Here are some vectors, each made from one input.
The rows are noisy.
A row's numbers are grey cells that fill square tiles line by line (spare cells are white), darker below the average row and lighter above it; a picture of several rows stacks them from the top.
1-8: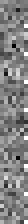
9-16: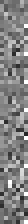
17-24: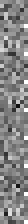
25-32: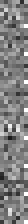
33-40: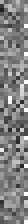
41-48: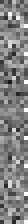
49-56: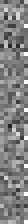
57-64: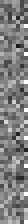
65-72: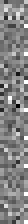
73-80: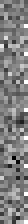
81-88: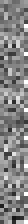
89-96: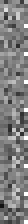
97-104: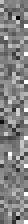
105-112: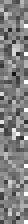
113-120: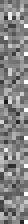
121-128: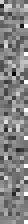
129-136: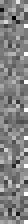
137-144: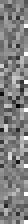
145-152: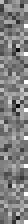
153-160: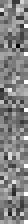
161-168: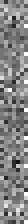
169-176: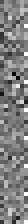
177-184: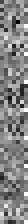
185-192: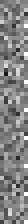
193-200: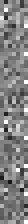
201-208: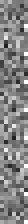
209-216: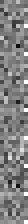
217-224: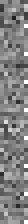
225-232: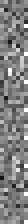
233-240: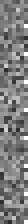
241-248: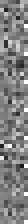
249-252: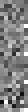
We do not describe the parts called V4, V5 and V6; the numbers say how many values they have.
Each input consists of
either a point on an 8-point circle and a true/false value, or a point on a 10-point circle, a value of V4 and a value of V6, or a value of V5.
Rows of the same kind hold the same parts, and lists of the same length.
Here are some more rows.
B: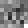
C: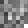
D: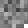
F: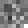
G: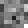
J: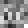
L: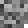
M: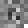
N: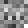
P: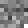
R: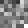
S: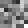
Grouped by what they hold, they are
B, D, F, M, P, R, S
C, J, N
G, L

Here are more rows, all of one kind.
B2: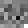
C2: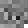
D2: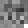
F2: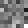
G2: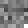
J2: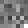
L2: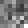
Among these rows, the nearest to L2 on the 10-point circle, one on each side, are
B2 and F2.
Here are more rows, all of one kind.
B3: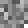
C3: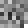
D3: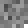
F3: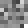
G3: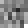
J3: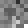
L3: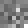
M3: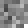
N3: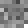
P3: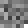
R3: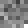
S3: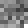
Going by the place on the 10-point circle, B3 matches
C3, D3, F3 and M3.
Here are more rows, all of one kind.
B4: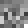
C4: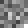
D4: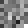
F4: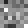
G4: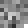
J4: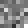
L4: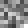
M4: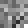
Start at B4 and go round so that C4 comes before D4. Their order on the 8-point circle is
B4, L4, C4, G4, D4, M4, F4, J4.
